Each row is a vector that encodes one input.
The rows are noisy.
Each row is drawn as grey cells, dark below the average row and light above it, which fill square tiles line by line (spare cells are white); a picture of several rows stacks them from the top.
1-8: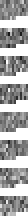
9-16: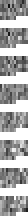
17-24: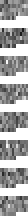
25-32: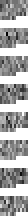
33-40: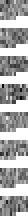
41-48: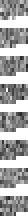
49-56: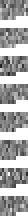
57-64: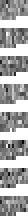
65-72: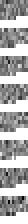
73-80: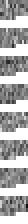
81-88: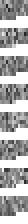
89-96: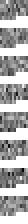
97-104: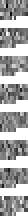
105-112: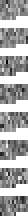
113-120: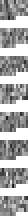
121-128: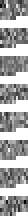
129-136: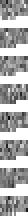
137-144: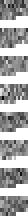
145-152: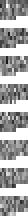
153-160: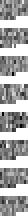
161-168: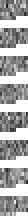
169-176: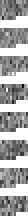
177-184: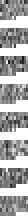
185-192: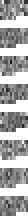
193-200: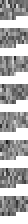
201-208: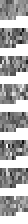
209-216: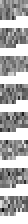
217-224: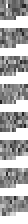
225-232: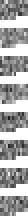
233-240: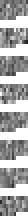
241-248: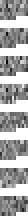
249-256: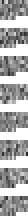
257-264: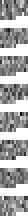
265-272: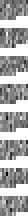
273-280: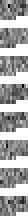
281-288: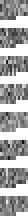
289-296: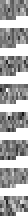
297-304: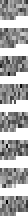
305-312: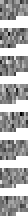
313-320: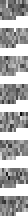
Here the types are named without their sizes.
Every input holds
a label, a node of each of two trees and a true/false value.
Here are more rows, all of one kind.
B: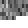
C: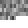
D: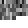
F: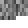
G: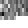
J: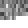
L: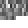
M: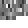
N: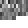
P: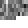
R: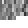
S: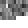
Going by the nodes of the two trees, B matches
F and S.
